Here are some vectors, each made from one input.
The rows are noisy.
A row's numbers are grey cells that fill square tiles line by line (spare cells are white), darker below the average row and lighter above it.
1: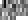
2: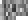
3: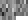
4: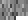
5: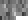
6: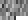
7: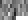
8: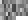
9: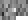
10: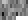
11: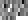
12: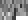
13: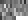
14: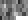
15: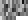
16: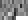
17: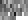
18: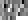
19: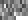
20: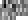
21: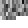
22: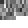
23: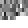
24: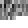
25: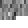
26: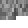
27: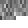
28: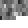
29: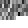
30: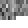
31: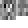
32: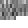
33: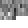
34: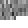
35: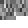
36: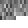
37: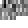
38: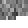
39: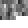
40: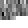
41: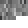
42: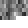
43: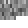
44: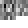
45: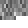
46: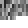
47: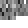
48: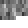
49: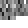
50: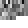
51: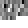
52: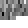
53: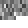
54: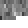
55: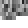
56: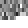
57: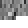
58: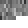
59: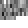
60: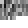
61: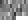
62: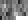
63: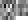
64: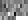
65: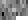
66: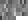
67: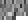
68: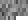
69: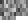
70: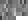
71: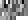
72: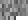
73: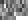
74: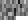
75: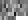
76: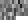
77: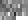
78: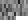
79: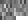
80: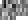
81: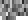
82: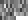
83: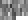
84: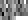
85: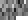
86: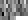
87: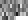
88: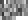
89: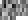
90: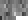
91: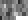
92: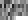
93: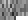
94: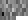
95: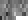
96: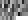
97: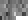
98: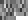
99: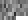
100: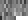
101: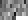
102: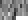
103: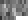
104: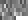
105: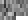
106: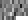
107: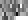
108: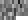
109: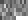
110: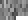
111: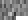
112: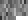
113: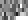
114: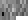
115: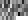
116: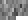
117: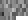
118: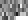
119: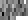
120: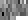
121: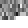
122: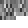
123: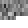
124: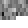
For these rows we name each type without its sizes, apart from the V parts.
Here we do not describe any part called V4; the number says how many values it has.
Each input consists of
either a true/false value and a value of V4, or a list of points on a line.
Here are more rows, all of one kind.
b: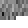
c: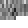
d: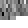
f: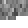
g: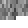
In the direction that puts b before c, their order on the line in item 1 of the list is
d, b, f, g, c.
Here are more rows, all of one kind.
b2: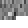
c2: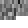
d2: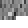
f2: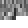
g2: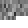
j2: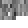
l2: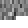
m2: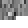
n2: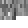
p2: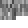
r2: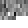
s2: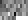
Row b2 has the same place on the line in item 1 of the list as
d2, f2, m2 and r2.
